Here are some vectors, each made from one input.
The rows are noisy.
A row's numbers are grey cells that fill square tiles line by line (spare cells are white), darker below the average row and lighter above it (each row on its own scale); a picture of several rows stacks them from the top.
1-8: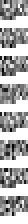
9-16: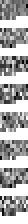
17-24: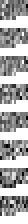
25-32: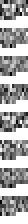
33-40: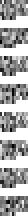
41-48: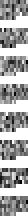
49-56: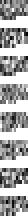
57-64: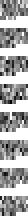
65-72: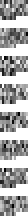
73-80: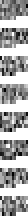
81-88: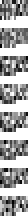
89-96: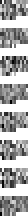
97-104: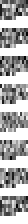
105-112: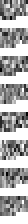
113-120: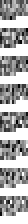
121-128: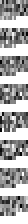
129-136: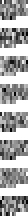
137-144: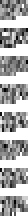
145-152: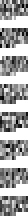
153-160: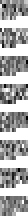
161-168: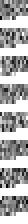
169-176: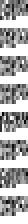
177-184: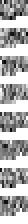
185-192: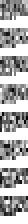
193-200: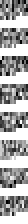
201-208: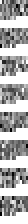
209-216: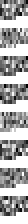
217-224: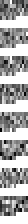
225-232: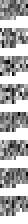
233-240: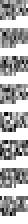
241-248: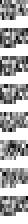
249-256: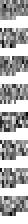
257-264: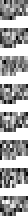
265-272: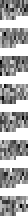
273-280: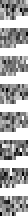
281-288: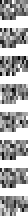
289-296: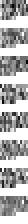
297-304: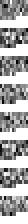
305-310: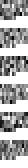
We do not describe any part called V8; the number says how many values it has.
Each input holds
either one of 10 labels and a true/false value, or a value of V8.
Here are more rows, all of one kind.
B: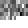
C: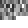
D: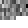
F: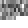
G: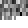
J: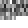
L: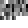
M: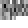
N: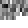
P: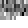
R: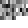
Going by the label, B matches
C and G.
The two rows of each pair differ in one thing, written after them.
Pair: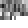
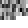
the true/false value
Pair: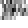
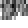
the label
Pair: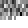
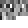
the true/false value
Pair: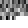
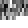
the label
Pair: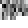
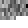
the label
